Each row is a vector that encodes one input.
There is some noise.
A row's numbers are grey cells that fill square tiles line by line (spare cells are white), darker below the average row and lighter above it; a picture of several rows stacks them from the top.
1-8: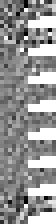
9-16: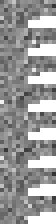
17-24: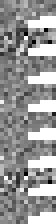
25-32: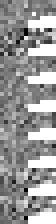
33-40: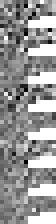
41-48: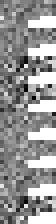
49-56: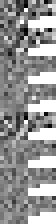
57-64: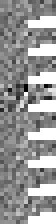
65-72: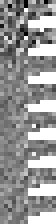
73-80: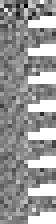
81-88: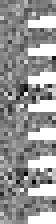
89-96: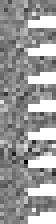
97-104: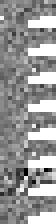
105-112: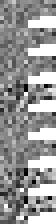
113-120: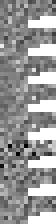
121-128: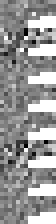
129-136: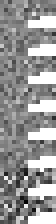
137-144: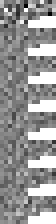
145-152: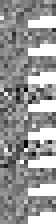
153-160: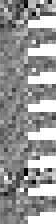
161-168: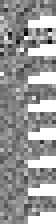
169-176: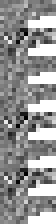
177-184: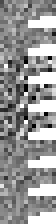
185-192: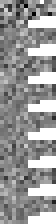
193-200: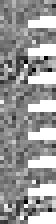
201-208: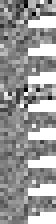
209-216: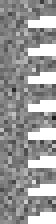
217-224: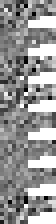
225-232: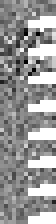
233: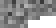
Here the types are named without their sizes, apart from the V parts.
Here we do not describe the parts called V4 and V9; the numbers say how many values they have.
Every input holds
either a value of V4 and a value of V9, or a list of points on a line.
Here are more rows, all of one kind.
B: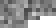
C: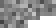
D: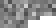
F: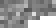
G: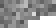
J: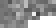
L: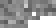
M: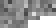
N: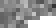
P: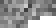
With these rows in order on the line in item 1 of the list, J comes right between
F and G.
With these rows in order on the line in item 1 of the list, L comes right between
B and F.
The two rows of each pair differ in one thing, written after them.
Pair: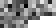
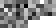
the value of V9
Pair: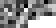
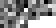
the value of V9
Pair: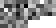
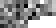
the value of V9
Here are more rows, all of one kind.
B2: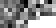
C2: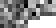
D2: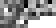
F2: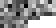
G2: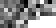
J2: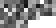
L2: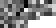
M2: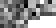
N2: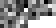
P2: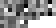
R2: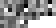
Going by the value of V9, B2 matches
C2, D2, G2 and M2.
